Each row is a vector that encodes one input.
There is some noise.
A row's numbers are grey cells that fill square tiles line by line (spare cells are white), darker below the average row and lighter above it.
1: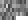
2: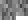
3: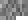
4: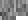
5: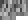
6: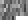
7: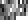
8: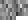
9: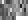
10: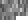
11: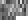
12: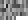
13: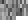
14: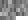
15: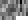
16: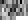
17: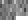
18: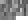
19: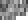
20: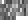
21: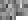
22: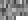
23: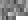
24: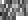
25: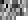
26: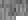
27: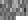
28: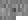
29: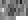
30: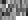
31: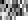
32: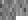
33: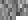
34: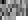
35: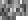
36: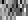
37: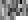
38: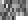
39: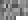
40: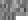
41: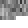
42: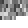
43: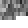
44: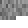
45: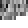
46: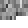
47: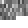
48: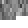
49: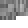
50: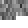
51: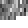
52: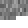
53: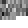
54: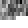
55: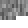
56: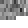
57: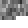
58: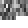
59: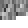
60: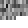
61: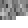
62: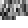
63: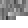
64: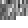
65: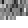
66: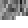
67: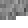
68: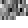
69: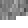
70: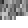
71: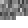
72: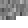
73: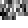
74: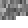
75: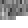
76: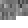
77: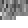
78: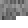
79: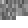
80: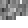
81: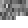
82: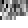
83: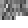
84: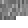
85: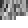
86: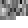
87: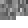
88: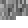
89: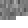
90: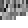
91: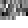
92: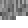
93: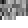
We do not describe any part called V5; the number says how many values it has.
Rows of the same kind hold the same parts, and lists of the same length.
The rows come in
3 kinds.
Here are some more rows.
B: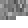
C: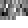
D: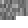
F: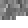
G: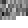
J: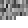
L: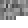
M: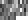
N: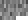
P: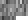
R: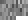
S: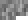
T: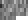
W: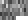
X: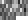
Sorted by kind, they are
B, J, L, R
C, G
D, F, M, N, P, S, T, W, X

